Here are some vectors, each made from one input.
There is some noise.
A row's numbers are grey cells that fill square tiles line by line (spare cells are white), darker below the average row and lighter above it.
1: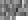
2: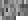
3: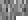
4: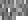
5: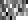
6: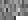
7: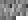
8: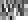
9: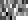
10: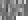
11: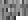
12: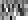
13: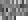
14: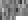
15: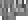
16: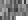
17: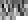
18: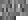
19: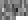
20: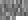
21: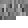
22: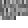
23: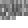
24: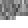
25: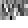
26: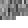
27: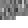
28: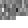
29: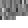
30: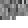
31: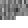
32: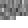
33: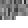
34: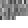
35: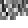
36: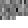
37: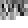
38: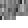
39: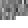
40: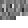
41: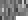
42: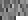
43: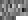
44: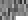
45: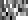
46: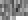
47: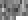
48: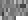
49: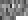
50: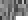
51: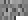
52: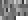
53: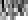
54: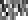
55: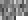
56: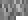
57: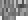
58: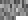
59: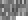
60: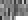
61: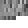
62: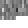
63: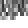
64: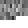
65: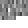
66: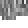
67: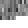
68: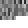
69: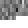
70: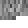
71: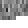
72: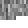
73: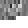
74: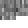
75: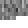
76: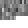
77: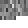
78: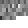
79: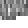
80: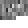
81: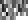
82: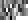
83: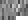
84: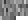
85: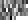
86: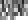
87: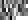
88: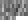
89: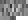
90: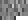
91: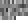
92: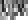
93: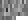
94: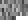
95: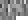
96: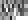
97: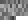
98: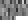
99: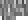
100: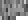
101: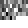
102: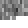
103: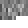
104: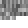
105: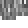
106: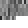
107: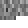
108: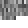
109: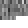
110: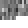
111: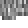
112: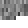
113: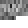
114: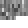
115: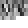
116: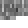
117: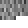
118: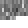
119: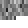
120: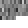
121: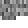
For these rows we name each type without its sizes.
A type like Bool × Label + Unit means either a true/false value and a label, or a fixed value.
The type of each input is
(Bool × Bool × Bool + Unit) × Line + Circle.
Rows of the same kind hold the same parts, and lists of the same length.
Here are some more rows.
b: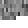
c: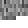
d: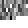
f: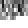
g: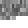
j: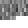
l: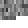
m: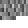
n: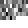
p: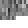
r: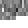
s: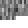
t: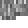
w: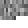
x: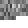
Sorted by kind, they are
b, c, l, m, t, w, x
d, f, n
g, j, p, r, s

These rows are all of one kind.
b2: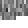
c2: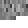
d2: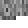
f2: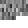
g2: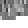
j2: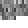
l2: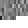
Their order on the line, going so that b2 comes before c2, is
j2, b2, g2, d2, c2, l2, f2.
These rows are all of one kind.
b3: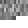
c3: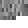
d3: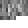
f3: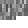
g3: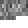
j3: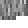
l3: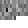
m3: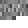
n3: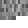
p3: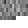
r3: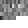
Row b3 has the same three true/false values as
m3, n3 and p3.
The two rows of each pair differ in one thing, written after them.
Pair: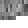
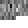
the place on the line
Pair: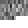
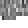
the place on the line
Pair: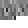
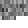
the place on the line
